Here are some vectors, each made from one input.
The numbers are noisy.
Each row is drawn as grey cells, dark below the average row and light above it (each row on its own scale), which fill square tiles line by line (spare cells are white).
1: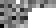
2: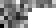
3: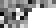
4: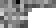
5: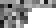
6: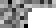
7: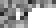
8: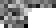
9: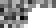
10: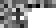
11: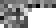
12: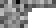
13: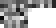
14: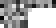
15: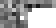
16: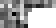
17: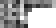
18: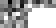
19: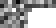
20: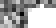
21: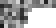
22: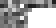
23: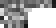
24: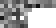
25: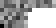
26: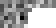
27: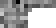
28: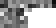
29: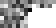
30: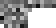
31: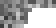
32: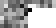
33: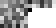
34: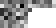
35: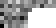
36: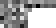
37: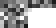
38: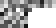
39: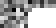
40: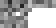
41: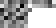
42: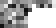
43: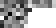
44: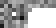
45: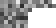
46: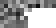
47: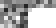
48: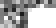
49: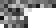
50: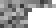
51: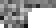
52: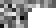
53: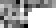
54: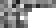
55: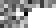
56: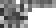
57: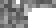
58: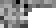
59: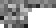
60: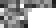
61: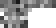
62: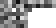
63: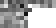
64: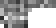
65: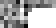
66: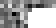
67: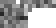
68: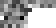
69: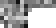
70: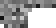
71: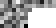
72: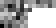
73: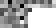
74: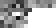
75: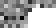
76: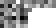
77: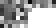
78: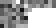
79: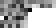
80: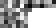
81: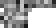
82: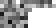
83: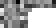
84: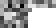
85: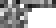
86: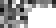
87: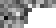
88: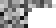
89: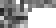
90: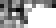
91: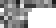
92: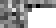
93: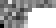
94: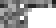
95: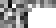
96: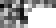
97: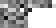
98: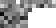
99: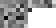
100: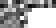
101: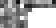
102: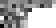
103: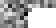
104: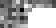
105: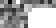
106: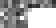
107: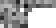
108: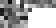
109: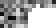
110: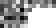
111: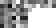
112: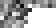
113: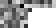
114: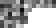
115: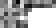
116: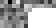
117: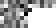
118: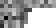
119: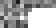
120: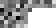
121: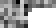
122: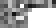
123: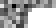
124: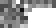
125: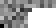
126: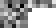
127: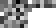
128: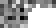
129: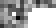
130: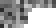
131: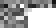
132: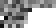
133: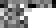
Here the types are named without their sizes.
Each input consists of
a list of points on a line.
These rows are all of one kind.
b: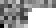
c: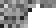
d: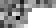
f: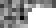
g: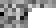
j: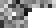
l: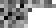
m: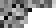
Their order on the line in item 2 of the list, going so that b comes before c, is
g, j, b, c, f, l, m, d.
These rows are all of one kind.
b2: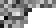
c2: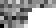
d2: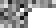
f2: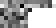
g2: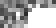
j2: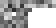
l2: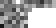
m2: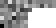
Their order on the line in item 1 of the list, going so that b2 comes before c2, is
d2, f2, l2, j2, m2, b2, c2, g2.
